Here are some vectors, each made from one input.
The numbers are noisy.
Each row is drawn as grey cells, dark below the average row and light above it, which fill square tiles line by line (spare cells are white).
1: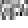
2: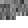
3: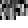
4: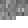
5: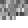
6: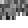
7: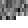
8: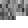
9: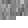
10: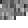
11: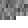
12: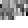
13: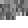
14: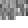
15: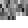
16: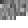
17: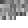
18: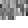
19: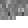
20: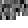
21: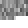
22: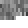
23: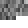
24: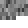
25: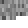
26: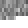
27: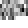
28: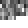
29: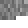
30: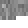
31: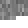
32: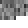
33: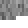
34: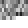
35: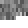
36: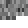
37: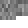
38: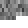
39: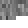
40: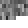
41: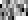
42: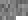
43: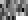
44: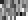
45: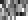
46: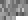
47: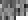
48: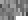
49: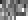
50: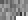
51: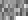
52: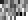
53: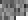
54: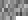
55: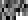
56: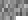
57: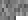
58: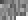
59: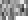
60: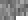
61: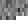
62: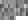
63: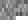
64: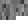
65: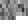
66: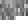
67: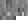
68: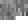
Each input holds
a point on a 9-point line and a true/false value.
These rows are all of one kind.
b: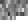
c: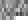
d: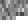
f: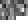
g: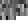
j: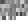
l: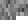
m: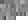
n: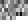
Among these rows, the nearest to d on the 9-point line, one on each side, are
b and f.
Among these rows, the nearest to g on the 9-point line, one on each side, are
c and n.
